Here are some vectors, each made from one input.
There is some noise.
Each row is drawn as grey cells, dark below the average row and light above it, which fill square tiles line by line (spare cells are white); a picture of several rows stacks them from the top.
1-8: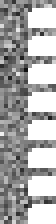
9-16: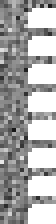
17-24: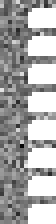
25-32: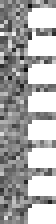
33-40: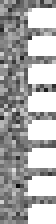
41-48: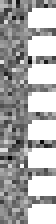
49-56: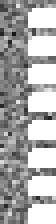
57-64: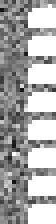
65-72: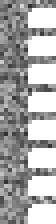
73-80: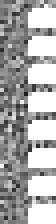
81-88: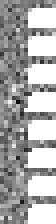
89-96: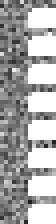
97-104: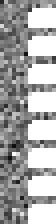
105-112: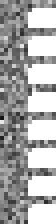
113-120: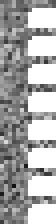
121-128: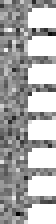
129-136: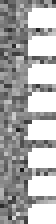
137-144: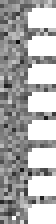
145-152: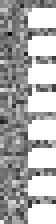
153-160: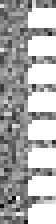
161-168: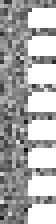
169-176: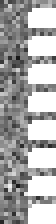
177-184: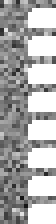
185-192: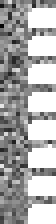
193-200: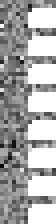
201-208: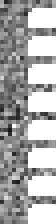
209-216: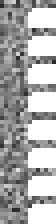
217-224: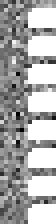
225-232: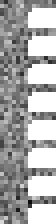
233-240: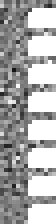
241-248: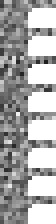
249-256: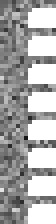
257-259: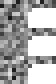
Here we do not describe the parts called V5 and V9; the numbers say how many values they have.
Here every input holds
either a point on a 10-point line and a value of V5, or a node of a 10-node tree, or three true/false values, or a value of V9.
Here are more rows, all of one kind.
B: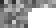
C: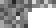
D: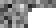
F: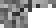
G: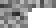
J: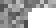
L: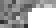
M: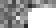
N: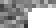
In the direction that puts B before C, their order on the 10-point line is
B, J, L, M, F, C, N, D, G.
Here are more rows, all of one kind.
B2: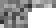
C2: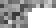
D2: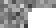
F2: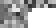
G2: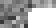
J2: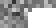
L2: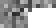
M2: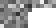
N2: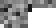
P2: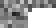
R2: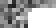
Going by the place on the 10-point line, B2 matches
C2, F2 and G2.
